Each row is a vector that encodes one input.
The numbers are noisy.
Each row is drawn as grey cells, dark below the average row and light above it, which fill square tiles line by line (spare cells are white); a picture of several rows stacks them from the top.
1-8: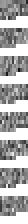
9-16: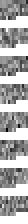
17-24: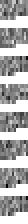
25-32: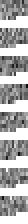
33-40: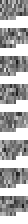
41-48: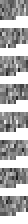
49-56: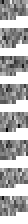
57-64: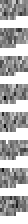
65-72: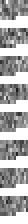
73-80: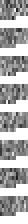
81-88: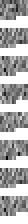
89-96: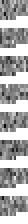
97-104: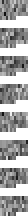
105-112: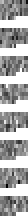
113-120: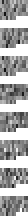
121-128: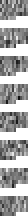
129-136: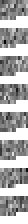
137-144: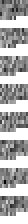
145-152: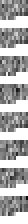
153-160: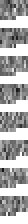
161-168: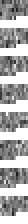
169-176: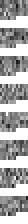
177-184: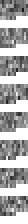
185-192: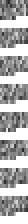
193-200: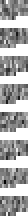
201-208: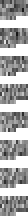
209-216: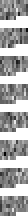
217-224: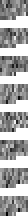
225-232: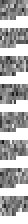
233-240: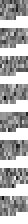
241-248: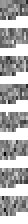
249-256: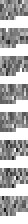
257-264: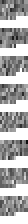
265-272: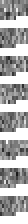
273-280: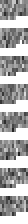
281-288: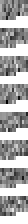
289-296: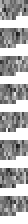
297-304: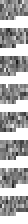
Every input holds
either a point on a 19-point circle, or a point on an 11-point line, or a node of an 11-node tree.
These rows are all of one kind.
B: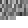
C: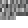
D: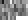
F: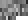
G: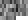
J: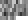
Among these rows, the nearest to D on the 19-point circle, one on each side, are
G and J.
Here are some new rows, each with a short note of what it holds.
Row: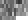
a node of an 11-node tree
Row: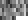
a node of an 11-node tree
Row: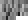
a point on an 11-point line
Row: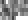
a point on an 11-point line
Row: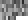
a point on a 19-point circle
